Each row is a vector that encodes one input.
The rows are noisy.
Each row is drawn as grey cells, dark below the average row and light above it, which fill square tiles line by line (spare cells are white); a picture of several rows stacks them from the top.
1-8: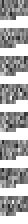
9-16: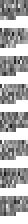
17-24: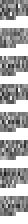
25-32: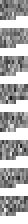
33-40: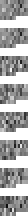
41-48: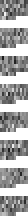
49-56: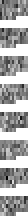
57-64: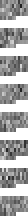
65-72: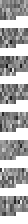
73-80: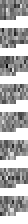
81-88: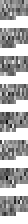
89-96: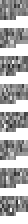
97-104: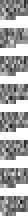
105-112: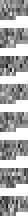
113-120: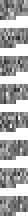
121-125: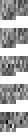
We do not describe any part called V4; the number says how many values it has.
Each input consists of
a value of V4, together with either a point on a 7-point line, or three true/false values.
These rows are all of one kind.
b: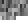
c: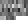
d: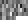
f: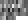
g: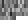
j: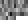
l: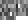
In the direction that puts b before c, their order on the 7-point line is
b, j, f, c, g, l, d.
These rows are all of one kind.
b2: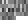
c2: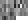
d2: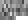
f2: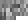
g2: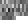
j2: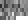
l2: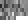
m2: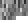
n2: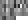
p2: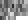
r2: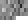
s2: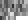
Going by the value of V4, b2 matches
d2 and g2.
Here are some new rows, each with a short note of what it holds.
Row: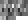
a point on a 7-point line and a value of V4
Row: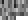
a point on a 7-point line and a value of V4
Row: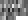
a point on a 7-point line and a value of V4
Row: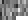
a point on a 7-point line and a value of V4
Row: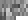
three true/false values and a value of V4
